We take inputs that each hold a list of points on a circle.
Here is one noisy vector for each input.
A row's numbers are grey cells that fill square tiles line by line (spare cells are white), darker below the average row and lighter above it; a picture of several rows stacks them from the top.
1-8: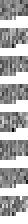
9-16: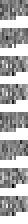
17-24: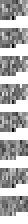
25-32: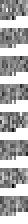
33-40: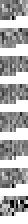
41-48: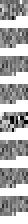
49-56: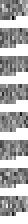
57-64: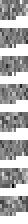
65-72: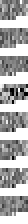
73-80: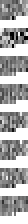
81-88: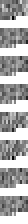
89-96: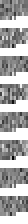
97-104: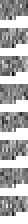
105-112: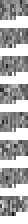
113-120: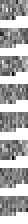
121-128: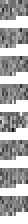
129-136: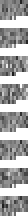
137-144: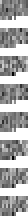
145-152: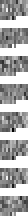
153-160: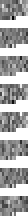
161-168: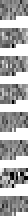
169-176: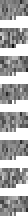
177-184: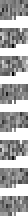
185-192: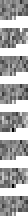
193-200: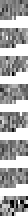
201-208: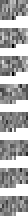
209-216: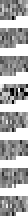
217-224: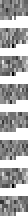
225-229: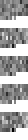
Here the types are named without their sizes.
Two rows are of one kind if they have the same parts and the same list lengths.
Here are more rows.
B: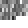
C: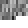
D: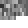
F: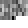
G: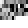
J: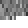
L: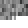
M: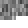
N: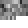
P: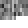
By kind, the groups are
B, C, F
D, J, L, M, N, P
G

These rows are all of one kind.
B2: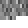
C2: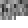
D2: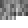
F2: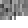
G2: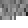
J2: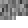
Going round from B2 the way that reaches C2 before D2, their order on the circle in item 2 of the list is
B2, J2, C2, G2, D2, F2.
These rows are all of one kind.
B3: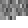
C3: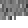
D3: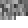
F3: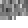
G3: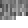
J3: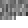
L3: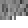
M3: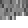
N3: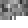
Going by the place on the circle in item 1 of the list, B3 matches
C3 and M3.
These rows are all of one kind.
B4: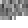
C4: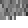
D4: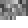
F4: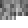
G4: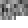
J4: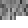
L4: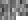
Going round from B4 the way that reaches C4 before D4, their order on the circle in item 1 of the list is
B4, C4, J4, L4, F4, D4, G4.
